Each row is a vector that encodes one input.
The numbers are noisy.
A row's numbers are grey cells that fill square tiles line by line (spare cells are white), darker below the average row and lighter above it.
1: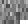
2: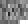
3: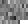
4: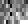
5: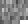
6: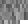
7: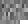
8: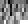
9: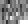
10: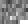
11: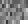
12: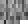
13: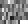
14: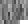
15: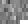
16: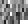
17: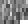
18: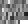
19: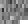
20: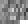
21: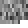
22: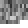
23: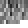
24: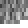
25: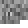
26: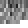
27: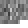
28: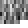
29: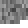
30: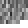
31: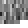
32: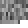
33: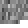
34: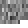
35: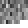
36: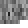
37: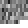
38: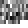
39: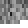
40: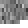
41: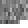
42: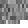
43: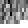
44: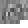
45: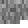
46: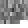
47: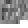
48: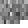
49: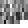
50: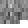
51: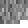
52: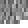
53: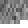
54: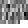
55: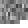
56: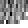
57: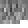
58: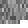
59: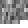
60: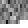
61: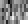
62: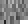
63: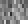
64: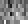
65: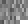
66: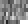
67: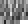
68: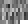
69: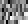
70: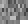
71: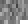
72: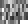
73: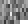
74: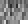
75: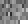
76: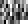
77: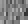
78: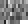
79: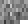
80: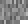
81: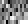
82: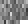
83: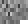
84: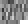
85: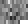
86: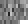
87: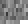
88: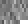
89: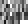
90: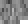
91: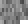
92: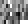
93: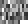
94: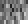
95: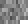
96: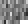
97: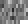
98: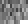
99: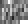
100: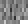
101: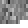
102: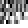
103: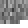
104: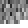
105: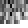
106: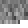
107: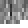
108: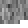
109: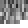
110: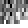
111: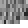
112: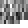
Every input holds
a point on a 4-point line and five true/false values.
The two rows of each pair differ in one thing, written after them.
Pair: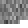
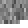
one of the five true/false values
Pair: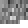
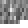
the place on the 4-point line
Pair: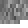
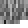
one of the five true/false values
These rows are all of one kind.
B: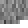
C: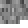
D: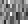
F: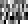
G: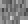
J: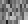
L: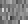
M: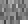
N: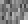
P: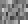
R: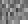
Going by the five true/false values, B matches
D, J, M and N.
